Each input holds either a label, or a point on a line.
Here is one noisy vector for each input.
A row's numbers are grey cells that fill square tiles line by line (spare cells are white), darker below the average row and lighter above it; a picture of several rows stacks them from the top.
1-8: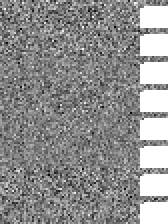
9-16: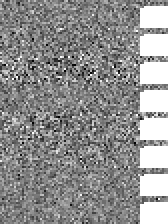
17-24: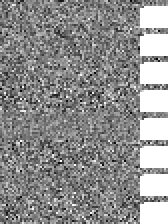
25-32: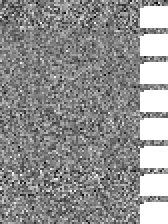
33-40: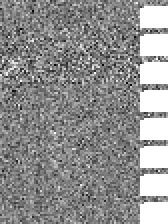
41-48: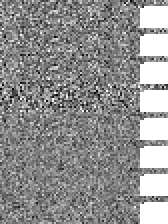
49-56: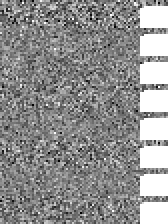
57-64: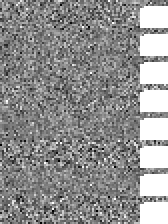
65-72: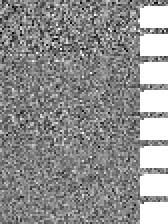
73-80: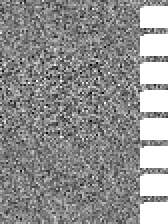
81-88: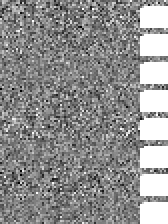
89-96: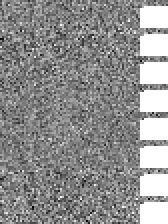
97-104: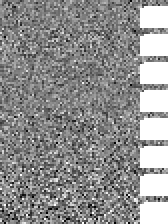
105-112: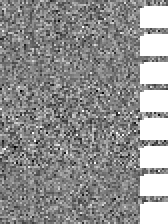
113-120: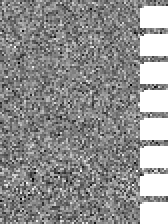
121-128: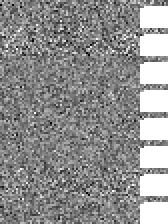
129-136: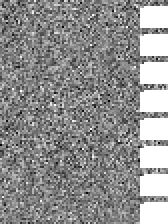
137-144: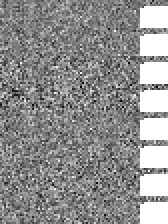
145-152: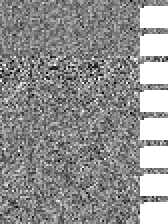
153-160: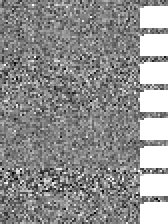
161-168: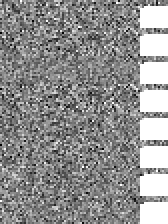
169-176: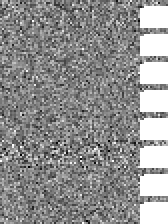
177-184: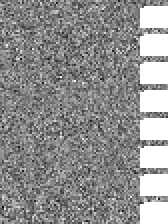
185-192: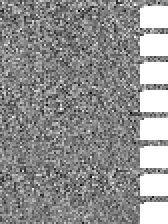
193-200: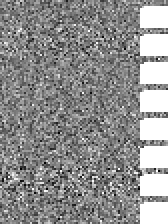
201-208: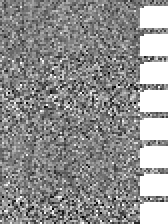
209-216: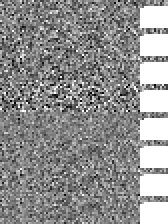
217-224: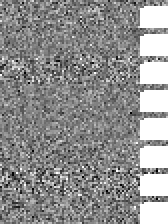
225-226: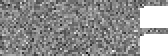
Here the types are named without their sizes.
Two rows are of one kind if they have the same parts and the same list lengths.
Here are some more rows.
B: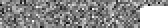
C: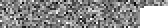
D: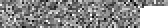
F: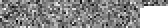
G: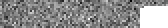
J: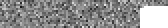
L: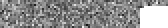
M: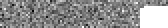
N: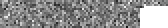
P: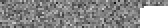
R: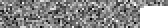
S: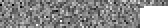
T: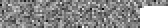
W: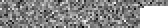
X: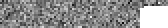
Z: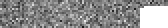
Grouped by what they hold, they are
B, J, L, M, N, R, S, T
C, D, F, G, P, W, X, Z

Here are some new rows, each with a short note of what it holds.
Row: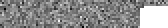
a label
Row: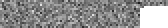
a label
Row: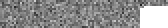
a label
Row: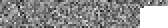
a label
